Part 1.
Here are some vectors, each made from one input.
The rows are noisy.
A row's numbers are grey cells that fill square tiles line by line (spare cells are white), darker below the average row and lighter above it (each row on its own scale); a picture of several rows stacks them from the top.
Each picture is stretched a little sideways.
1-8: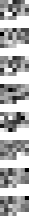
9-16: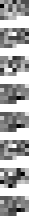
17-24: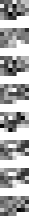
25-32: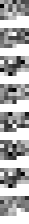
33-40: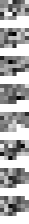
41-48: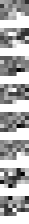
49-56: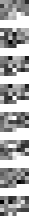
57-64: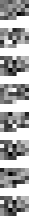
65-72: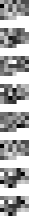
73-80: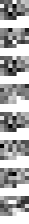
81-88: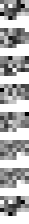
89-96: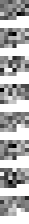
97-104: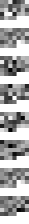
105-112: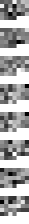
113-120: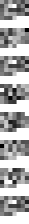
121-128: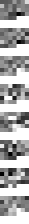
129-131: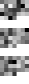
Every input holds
four true/false values.
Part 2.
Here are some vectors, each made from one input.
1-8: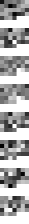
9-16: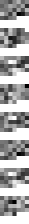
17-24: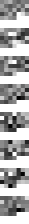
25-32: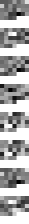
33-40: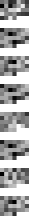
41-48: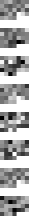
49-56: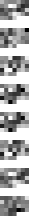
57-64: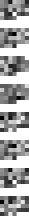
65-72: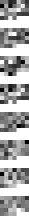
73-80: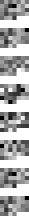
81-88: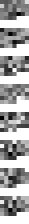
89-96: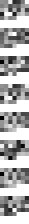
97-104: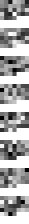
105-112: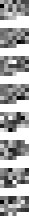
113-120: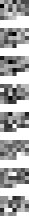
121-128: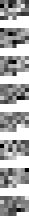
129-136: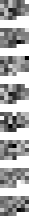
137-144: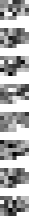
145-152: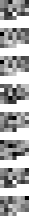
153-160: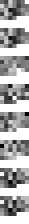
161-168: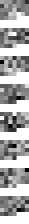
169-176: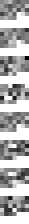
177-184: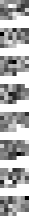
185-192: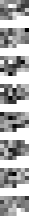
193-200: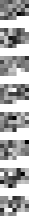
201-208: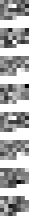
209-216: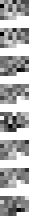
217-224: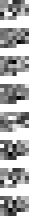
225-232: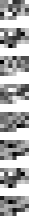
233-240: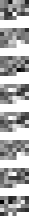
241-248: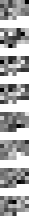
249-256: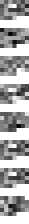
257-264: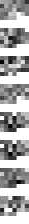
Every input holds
four true/false values.
